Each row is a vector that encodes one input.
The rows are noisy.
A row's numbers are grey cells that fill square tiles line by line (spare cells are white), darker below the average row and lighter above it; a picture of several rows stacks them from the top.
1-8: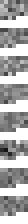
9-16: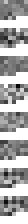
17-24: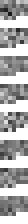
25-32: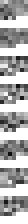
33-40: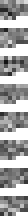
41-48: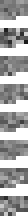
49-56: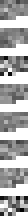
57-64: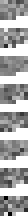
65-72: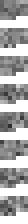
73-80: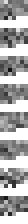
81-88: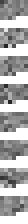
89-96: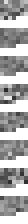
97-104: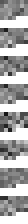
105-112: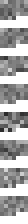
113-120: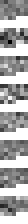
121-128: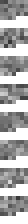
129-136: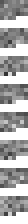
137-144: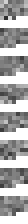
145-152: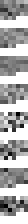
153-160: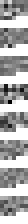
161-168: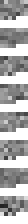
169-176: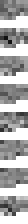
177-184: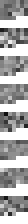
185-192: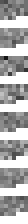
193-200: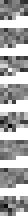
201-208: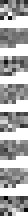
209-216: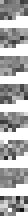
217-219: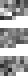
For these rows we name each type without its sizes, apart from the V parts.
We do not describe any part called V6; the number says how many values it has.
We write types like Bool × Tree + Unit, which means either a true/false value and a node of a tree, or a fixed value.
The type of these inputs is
List(Bool × V6).
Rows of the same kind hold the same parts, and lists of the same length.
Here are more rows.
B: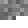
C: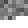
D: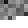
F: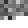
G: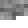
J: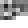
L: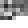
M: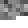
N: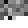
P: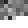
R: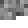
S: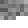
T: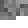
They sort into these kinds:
B, M
C, D, F, G, N, P, R, S, T
J, L

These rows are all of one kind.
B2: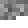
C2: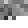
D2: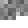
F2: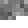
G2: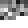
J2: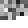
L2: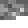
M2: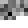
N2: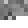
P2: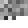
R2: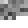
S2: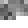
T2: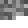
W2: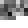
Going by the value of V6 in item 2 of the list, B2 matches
C2, J2, L2 and T2.
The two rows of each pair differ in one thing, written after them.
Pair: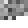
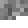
the value of V6 in item 2 of the list
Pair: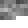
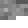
the value of V6 in item 2 of the list
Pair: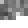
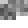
the true/false value in item 2 of the list
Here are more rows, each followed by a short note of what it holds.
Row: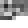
the empty list
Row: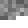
a list of two items
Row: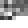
the empty list
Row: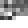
the empty list
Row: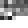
the empty list
